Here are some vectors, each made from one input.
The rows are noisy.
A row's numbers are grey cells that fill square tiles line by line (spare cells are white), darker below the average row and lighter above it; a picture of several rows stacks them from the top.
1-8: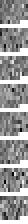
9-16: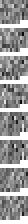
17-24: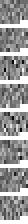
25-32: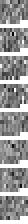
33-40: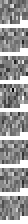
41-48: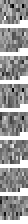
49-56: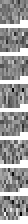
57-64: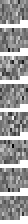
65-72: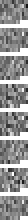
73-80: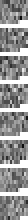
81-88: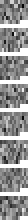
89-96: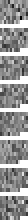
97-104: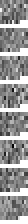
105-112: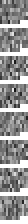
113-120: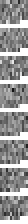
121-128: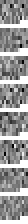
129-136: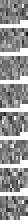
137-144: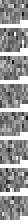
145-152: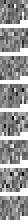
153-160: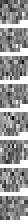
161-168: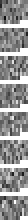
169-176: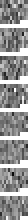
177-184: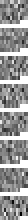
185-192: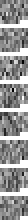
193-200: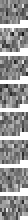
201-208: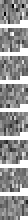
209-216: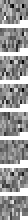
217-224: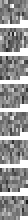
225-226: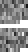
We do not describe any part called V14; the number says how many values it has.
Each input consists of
either one of 4 labels and a value of V14, or a point on each of two 10-point lines.
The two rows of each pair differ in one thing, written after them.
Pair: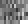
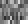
the label
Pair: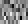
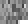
the value of V14
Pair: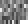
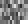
the value of V14
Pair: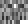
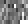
the label
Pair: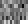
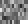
the value of V14
